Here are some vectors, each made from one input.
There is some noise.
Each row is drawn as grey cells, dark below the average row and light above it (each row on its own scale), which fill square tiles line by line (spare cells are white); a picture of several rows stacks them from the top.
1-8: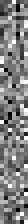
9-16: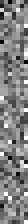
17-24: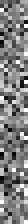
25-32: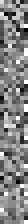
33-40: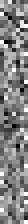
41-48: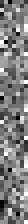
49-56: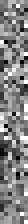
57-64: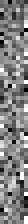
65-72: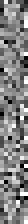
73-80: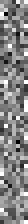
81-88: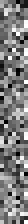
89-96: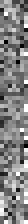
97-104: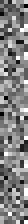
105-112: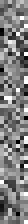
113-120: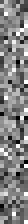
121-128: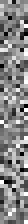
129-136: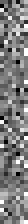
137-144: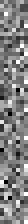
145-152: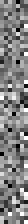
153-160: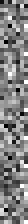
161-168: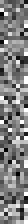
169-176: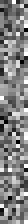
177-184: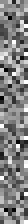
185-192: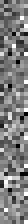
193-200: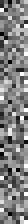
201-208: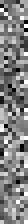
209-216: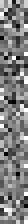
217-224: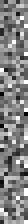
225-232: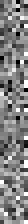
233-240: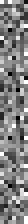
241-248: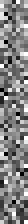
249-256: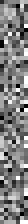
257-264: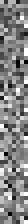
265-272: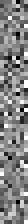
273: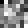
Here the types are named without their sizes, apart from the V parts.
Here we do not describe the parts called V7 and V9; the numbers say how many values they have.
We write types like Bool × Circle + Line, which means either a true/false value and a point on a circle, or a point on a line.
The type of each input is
Bool × V7 × V9 + Circle + Unit.
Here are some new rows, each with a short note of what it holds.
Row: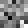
a point on a circle
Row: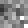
a true/false value, a value of V7 and a value of V9
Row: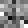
a point on a circle
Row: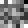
a fixed value
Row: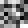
a fixed value
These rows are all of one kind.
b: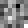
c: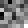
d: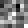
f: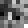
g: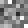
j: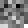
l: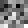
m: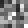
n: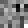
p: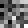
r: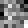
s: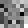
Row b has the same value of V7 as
g and j.
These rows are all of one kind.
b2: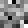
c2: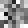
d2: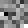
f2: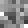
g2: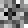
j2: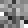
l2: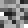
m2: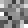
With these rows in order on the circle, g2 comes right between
c2 and d2.
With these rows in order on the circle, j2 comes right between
b2 and f2.
